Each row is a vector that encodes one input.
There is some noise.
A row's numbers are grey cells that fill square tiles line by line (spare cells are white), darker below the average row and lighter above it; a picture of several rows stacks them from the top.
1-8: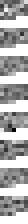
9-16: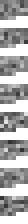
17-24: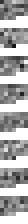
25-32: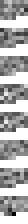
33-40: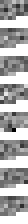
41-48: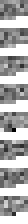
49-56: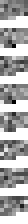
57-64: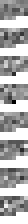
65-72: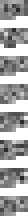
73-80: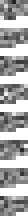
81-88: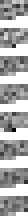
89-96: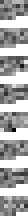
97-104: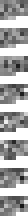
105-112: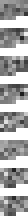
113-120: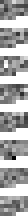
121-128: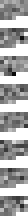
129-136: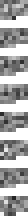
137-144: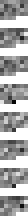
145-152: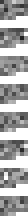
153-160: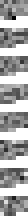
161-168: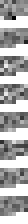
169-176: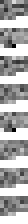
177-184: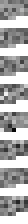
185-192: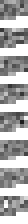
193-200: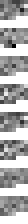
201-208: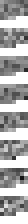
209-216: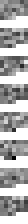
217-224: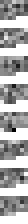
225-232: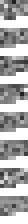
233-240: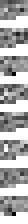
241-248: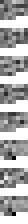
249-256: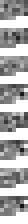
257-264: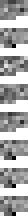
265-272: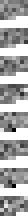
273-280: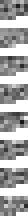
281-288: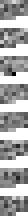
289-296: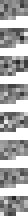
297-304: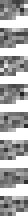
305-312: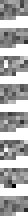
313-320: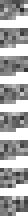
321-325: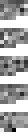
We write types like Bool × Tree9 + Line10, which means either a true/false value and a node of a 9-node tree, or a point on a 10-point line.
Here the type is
List2(Line4) + Tree7.
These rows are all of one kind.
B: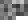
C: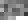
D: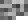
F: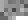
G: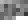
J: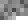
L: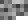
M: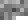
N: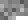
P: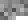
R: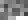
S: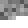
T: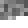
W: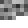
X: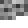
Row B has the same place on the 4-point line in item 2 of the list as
C, G, R and T.
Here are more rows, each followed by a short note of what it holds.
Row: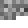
the empty list
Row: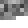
a list of one item
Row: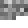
the empty list
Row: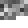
a node of a 7-node tree
